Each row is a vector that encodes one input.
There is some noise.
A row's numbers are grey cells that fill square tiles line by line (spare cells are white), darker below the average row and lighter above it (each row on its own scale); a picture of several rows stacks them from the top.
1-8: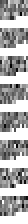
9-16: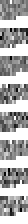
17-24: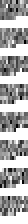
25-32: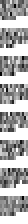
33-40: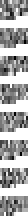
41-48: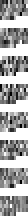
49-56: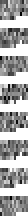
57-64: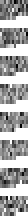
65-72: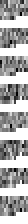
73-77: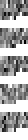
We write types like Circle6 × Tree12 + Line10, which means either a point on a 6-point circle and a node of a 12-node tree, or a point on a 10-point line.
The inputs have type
Circle9 × Label9 + Unit.
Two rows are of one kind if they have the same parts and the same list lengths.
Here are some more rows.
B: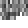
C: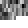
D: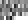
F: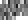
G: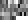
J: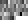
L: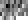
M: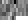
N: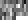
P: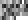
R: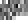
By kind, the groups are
B, C, G, J, L, M, N, P
D, F, R

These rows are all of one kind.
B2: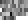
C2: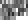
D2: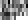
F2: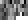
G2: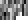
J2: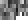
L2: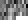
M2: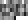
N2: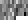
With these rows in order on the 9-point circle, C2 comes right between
D2 and L2.
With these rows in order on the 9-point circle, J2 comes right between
F2 and M2.
